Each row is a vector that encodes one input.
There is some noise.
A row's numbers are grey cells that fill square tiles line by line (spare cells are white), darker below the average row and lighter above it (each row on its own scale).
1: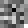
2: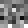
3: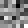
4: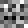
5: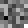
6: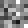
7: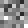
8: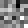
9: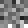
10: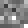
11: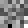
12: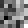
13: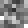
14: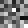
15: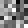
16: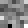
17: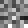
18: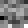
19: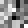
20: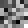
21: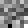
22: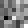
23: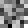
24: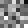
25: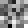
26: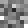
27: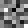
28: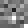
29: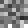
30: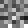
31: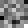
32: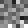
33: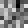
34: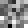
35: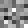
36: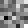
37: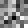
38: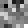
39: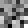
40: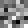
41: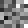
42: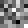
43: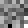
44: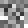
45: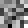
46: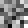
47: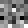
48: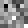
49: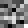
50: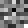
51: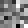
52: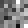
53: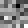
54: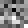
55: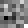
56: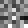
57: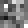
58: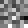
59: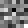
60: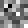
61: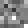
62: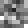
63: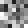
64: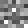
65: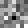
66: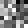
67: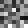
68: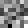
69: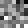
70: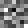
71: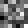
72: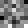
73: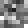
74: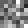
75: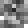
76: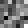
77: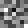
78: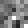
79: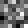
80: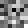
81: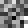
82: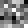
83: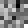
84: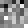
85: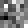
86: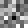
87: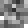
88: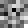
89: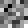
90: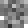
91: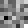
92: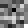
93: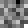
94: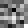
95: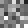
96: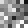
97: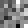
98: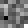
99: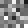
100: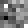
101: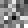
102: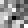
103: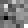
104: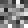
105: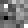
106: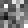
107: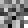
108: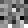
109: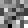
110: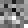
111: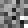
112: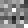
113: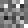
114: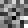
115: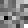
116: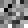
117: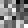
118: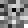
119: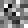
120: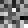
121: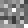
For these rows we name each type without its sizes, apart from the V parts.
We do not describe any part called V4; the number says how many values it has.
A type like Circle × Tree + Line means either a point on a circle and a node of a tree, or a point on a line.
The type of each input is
Bool × Bool × Bool × Bool × (Line + V4).
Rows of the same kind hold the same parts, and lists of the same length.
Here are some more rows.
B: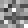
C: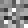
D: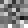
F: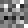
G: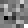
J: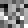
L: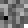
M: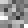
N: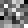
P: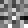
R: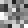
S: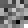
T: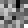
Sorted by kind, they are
B, C, D, J, M, P, R, S
F, G, L, N, T

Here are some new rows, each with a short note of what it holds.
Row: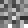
four true/false values and a value of V4
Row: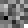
a point on a line and four true/false values
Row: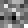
a point on a line and four true/false values
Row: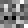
a point on a line and four true/false values
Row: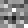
a point on a line and four true/false values
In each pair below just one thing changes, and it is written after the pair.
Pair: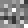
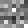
the place on the line
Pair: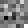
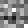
one of the four true/false values
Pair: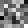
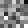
one of the four true/false values
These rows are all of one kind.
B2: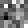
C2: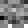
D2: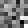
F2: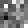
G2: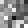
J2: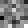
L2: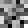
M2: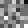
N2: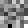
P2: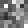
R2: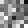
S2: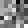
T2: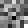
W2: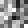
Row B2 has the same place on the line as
M2, R2 and S2.
